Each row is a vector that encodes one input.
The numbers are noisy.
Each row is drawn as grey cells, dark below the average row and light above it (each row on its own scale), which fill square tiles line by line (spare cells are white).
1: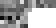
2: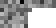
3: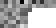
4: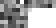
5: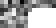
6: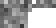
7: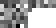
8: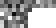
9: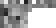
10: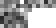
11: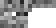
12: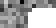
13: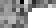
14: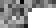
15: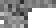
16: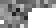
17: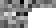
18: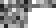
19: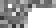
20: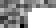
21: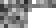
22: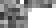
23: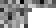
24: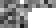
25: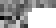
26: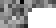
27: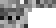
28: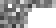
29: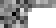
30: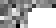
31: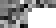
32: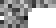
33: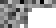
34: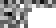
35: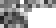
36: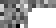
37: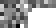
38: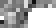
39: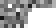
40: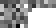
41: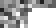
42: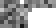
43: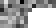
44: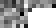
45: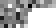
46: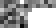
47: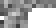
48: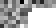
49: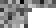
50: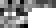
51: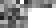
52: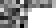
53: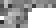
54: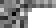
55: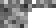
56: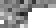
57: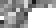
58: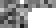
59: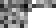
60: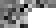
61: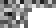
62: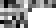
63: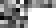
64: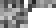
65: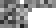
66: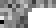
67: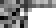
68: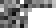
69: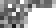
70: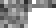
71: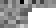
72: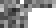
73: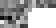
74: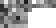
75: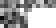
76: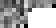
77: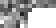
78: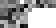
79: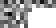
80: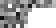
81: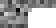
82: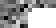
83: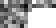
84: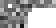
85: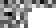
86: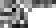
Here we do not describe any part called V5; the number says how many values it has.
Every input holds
a value of V5, together with either one of 6 labels, or a point on a 6-point line.
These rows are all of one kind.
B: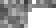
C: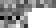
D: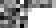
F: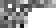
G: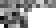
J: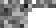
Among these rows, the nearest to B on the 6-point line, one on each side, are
D and G.
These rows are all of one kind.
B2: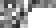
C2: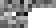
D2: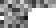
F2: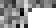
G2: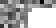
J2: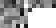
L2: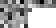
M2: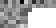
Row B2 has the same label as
F2 and J2.
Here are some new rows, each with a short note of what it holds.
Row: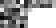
a point on a 6-point line and a value of V5
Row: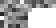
one of 6 labels and a value of V5
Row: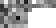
a point on a 6-point line and a value of V5
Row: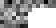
one of 6 labels and a value of V5
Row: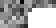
one of 6 labels and a value of V5
